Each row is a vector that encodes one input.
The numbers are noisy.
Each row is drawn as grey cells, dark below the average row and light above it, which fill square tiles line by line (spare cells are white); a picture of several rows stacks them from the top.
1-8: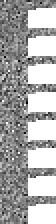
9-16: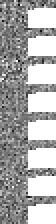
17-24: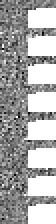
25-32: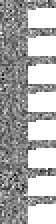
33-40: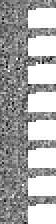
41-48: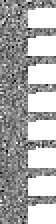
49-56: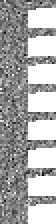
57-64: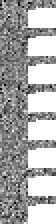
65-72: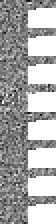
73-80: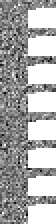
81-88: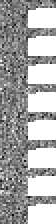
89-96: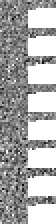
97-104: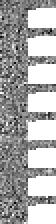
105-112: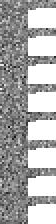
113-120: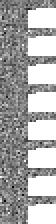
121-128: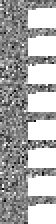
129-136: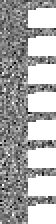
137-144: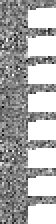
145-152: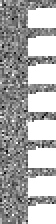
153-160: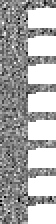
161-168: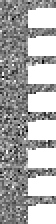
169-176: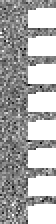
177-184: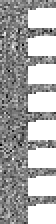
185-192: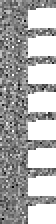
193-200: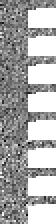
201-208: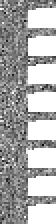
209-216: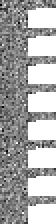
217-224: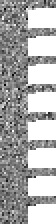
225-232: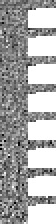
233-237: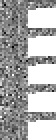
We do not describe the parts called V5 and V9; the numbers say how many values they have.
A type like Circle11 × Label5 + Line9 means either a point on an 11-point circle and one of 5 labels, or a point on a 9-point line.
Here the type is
Bool × Bool × Bool × Bool × (Tree8 × Tree8 × V9 + V5).
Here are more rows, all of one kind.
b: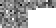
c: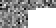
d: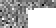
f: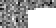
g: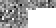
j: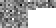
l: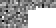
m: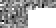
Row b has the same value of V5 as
g and j.
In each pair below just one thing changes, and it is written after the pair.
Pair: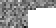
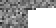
one of the four true/false values
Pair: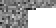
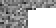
one of the four true/false values
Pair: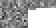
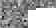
the node of one of the two trees
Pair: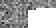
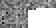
the node of one of the two trees
